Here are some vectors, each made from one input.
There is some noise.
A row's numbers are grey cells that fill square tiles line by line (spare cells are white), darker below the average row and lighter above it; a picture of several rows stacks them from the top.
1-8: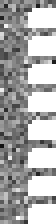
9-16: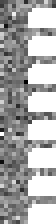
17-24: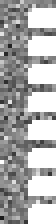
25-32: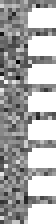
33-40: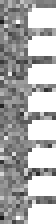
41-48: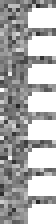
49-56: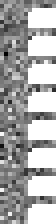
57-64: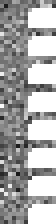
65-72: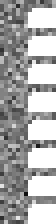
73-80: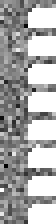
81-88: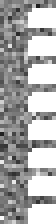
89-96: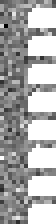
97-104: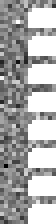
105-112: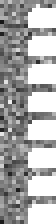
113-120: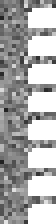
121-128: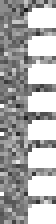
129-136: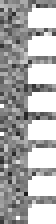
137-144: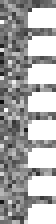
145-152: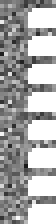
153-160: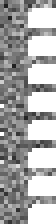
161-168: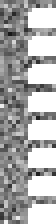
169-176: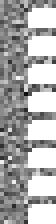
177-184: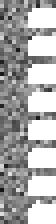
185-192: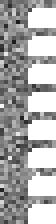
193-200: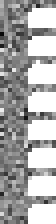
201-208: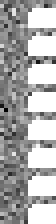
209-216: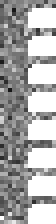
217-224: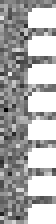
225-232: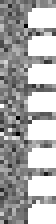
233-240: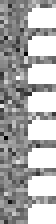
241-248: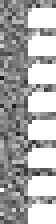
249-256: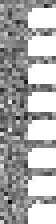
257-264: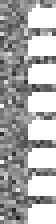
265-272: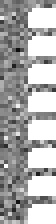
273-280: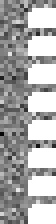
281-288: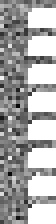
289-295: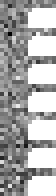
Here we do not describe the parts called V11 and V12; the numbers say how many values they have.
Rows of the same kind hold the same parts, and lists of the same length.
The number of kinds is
3.
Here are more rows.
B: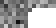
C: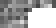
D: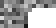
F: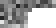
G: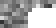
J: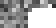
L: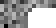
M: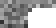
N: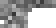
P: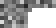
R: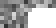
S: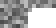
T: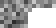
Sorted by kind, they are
B, D, G, L, M, R, T
C, J, S
F, N, P

